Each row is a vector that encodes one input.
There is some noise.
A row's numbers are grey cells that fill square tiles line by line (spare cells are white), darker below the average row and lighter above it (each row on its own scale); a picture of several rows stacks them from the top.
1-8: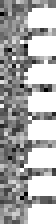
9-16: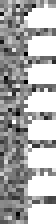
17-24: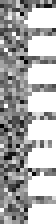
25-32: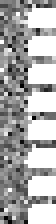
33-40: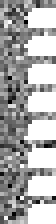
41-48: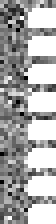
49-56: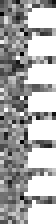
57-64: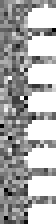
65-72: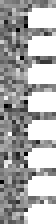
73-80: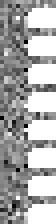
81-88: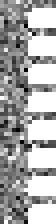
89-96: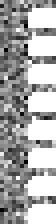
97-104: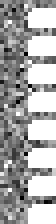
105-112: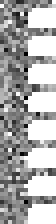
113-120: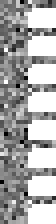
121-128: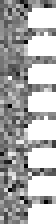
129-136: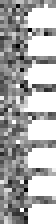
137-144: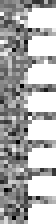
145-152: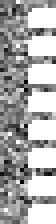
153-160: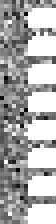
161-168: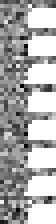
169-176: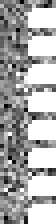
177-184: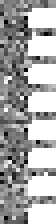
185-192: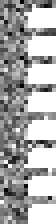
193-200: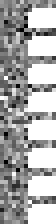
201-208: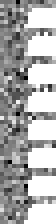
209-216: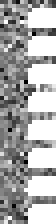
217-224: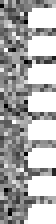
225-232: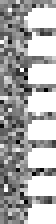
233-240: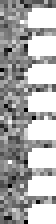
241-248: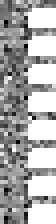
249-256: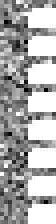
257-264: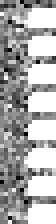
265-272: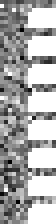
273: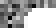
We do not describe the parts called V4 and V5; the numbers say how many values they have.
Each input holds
a point on an 8-point line, four true/false values and a value of V5, together with either a node of a 9-node tree, or a value of V4.
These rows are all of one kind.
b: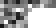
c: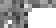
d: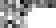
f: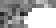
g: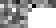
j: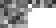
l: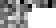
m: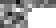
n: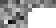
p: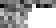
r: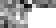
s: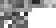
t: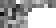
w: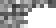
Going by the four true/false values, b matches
m, r and s.
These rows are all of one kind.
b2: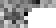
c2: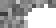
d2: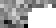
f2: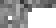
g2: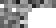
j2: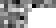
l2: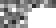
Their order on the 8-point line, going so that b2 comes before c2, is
l2, b2, f2, c2, d2, g2, j2.
